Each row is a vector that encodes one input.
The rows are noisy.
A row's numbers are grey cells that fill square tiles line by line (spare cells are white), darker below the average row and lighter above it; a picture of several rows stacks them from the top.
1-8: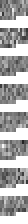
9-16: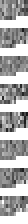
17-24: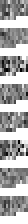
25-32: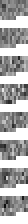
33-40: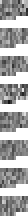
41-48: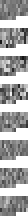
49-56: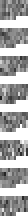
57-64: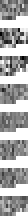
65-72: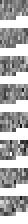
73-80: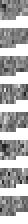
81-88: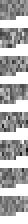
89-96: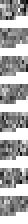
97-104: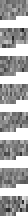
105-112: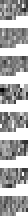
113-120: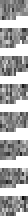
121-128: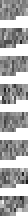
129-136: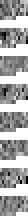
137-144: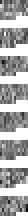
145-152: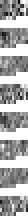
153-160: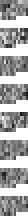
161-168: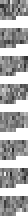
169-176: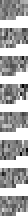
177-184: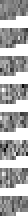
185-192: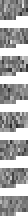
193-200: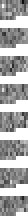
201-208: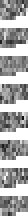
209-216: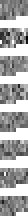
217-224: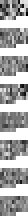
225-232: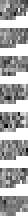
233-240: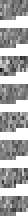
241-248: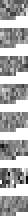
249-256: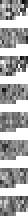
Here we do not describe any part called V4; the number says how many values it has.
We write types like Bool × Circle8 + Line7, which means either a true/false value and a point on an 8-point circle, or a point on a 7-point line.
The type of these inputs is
(Bool × Circle6 + Label6) × List3(V4).
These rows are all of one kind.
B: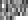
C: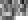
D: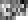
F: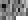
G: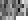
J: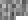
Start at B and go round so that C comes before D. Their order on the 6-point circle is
B, J, C, F, G, D.
